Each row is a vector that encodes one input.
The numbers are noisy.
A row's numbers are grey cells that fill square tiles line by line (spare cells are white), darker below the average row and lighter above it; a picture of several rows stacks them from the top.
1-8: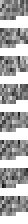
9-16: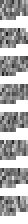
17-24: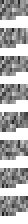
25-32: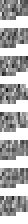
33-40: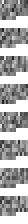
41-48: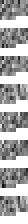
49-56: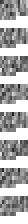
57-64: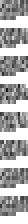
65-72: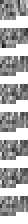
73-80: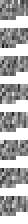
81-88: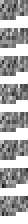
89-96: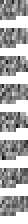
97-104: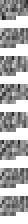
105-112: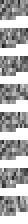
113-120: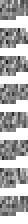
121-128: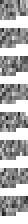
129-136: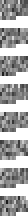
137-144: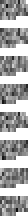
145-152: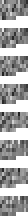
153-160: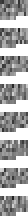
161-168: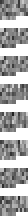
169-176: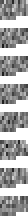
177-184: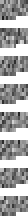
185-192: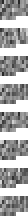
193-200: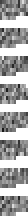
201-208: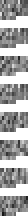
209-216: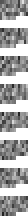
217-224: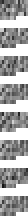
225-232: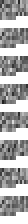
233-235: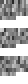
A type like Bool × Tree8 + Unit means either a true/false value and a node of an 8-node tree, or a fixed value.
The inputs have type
Bool × Label7 + Line11.
